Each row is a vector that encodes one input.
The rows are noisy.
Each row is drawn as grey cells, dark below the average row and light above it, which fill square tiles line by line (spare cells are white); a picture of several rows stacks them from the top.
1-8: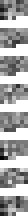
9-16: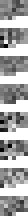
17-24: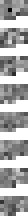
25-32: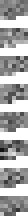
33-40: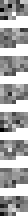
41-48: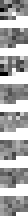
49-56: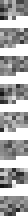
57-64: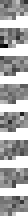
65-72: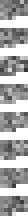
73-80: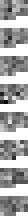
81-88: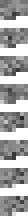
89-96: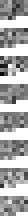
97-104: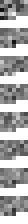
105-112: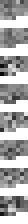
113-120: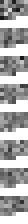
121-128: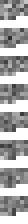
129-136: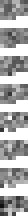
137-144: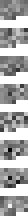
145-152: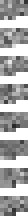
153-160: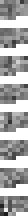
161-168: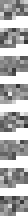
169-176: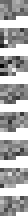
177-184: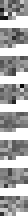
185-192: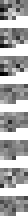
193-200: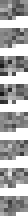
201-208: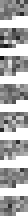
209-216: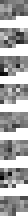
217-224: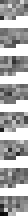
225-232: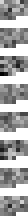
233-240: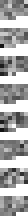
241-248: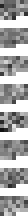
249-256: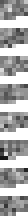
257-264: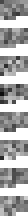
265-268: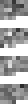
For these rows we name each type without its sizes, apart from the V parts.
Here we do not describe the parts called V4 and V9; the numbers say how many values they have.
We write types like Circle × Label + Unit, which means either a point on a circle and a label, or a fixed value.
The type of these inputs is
(Bool × Bool × Bool × Bool + Unit) × V4 × V9 + List(Line).
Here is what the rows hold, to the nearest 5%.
About 80% of them hold a value of V4 and a value of V9, together with either a fixed value, or four true/false values. The rest are lists of points on a line.
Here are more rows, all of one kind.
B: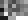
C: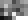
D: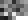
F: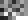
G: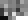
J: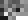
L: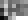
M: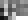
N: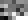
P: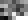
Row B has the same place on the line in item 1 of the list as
L and M.
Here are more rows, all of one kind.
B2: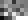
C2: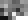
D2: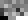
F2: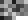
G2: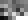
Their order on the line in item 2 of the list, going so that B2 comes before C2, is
F2, B2, C2, G2, D2.
